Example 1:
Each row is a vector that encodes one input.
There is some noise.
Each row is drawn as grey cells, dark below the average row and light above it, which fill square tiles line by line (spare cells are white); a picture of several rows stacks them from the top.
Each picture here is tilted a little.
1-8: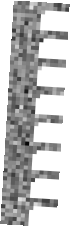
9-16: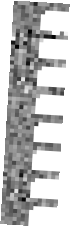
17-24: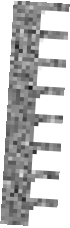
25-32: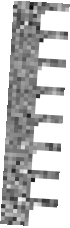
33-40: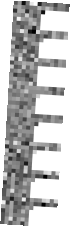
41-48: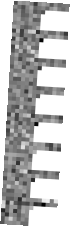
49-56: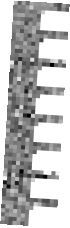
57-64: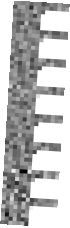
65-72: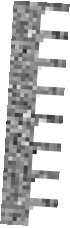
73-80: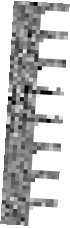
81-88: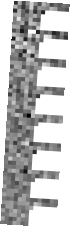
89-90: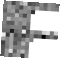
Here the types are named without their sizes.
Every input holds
either a point on a circle, or a fixed value.
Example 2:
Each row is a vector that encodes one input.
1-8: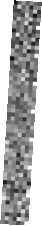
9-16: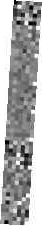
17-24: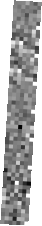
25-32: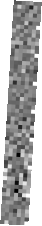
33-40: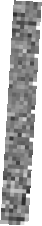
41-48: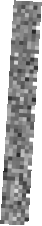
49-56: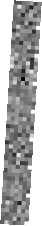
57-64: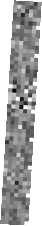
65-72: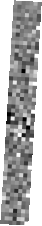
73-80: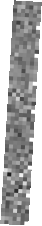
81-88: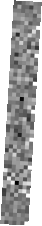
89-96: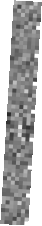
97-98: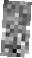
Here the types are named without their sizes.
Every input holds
a label.
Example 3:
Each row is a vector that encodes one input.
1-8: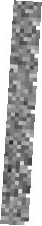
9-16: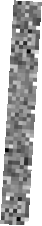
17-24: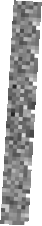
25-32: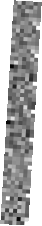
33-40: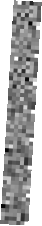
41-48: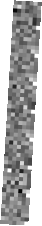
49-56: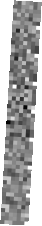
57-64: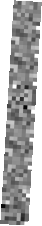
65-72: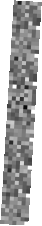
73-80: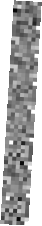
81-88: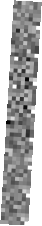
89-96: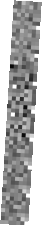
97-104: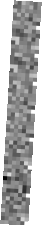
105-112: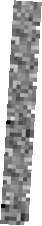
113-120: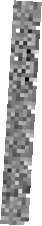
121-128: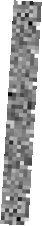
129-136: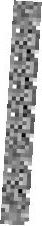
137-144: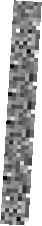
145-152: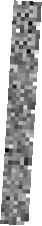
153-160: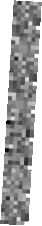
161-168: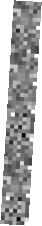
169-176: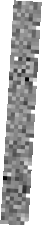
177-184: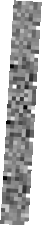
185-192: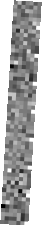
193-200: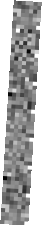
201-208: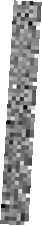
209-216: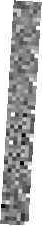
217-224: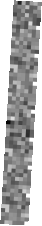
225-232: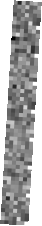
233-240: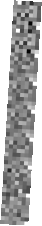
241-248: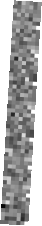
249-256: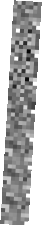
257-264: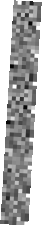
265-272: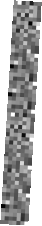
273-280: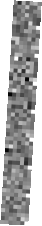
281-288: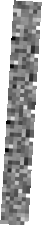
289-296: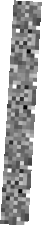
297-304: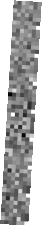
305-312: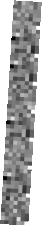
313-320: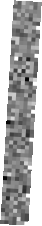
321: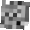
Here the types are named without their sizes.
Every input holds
a point on a line.
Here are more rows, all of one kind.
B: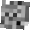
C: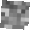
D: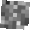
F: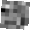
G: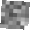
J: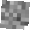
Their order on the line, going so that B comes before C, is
B, G, C, J, D, F.
